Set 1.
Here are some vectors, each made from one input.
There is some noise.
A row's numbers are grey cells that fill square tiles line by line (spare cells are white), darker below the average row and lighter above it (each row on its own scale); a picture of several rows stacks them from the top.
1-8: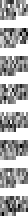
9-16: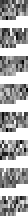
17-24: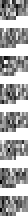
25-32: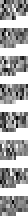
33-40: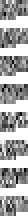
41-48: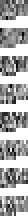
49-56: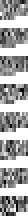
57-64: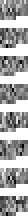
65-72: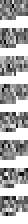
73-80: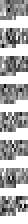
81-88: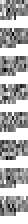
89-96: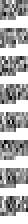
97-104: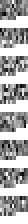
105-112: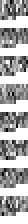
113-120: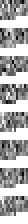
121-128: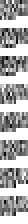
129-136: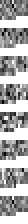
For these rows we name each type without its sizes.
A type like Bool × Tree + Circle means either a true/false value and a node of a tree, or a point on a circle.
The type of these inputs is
Tree.
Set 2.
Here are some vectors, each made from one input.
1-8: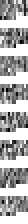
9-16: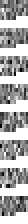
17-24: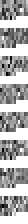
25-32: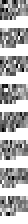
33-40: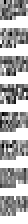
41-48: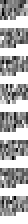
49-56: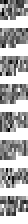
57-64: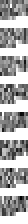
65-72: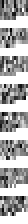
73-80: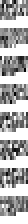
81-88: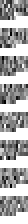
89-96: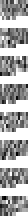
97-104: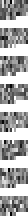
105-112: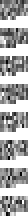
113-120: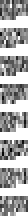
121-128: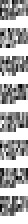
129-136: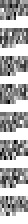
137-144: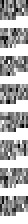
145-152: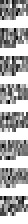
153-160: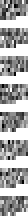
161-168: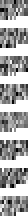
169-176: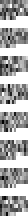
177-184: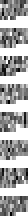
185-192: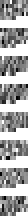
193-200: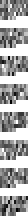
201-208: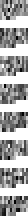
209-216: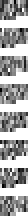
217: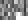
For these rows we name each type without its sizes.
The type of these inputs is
Line.
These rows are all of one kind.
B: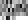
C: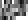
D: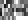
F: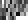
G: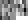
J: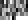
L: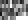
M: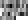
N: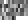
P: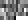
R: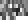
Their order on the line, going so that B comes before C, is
B, D, G, P, M, N, J, L, R, C, F.
